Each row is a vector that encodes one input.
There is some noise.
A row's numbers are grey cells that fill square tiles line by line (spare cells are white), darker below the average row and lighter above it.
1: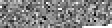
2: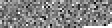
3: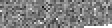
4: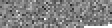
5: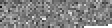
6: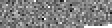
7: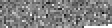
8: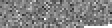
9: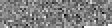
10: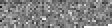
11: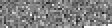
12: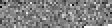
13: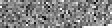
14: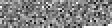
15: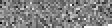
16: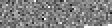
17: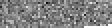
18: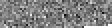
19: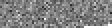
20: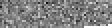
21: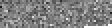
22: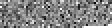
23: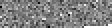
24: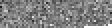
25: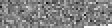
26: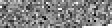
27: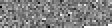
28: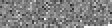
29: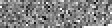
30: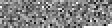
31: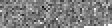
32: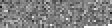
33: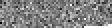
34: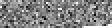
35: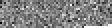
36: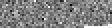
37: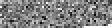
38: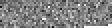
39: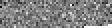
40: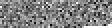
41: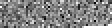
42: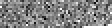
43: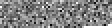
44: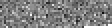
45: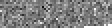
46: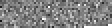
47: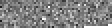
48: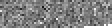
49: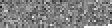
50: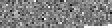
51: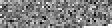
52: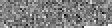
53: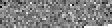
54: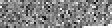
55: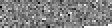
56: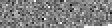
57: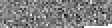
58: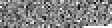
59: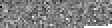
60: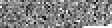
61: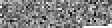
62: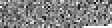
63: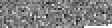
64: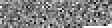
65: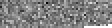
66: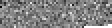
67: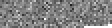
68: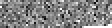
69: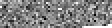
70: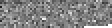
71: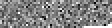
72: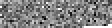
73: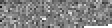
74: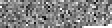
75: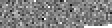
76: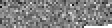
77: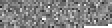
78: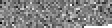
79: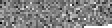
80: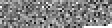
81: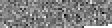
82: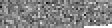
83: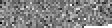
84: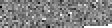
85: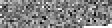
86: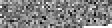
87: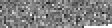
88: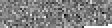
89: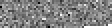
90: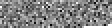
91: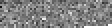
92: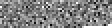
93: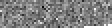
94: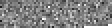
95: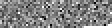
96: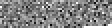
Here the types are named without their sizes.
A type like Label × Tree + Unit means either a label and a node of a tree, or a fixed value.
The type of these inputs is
Circle + Tree.
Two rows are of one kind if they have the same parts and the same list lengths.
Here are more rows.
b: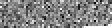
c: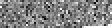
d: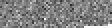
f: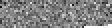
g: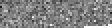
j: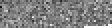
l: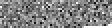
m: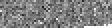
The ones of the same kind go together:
b, c, l
d, f, g, j, m

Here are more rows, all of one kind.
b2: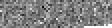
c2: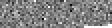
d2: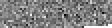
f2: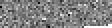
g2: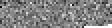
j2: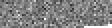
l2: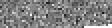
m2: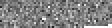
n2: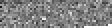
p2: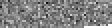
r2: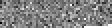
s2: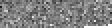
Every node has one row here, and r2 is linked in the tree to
g2.
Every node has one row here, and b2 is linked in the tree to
j2.
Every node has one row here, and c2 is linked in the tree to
j2.
